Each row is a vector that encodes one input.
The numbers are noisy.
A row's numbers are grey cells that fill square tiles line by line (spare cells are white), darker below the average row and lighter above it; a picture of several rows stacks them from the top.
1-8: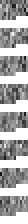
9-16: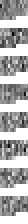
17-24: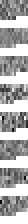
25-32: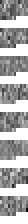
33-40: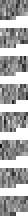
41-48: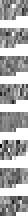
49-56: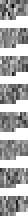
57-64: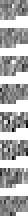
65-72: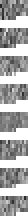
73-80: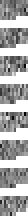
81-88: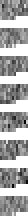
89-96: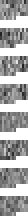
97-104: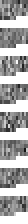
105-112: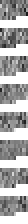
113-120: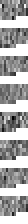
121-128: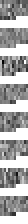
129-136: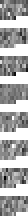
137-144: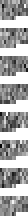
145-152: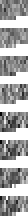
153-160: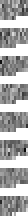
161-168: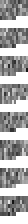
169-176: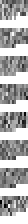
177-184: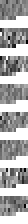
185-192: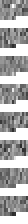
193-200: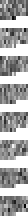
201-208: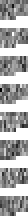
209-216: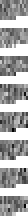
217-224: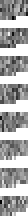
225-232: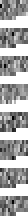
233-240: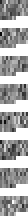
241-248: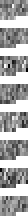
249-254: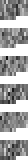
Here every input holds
a node of a 16-node tree.
